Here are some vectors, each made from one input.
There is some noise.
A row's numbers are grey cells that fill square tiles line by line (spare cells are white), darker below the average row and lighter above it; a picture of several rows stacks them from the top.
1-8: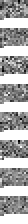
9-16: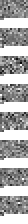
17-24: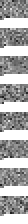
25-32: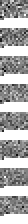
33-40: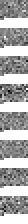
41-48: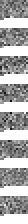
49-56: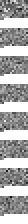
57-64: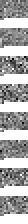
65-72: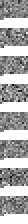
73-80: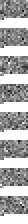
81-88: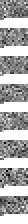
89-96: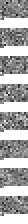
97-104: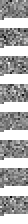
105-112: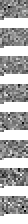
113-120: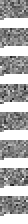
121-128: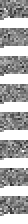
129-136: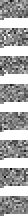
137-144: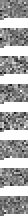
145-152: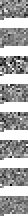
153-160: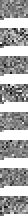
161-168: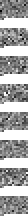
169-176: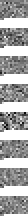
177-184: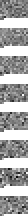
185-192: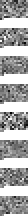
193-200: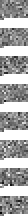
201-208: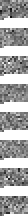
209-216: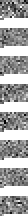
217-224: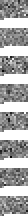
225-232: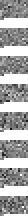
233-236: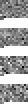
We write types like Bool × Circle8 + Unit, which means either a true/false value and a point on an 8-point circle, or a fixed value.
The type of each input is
Bool × Circle11 × (Label8 + Line6).
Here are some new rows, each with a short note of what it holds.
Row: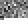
a point on an 11-point circle, a point on a 6-point line and a true/false value
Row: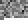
a point on an 11-point circle, a point on a 6-point line and a true/false value
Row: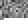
a point on an 11-point circle, a point on a 6-point line and a true/false value
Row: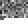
a point on an 11-point circle, one of 8 labels and a true/false value
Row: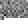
a point on an 11-point circle, a point on a 6-point line and a true/false value
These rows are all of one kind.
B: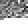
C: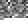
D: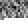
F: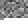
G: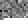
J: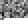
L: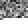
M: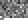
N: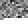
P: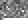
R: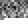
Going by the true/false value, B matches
C and G.
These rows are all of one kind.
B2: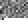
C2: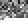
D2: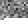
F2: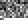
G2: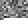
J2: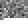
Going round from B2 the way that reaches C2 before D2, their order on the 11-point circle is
B2, F2, C2, D2, J2, G2.
